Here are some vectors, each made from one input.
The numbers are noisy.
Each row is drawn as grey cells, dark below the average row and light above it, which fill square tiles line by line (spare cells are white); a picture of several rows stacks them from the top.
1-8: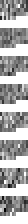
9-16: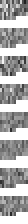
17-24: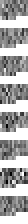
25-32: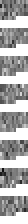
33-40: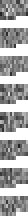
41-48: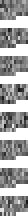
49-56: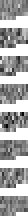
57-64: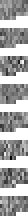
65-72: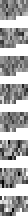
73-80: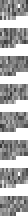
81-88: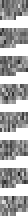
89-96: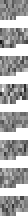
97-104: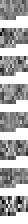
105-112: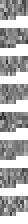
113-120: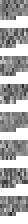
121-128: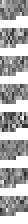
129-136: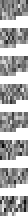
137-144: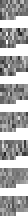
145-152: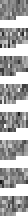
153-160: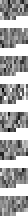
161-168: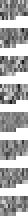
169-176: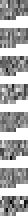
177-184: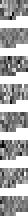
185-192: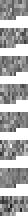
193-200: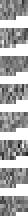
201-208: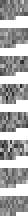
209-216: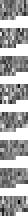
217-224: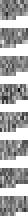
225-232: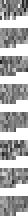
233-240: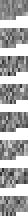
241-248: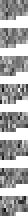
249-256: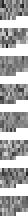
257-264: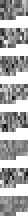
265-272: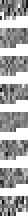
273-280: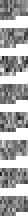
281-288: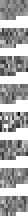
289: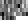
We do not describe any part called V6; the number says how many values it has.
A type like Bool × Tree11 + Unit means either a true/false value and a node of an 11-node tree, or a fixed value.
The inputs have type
Bool × Line9 × V6 + Line8 × Line8.
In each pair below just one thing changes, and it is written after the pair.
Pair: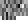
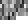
the place on the 9-point line
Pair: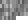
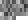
the value of V6
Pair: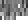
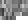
the true/false value
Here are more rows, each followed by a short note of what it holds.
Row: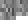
a point on a 9-point line, a true/false value and a value of V6
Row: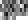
a point on a 9-point line, a true/false value and a value of V6
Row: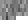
a point on a 9-point line, a true/false value and a value of V6
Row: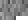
a point on a 9-point line, a true/false value and a value of V6
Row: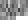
a point on a 9-point line, a true/false value and a value of V6
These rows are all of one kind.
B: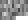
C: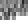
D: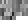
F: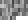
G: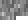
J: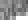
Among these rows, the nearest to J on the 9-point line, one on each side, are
D and F.
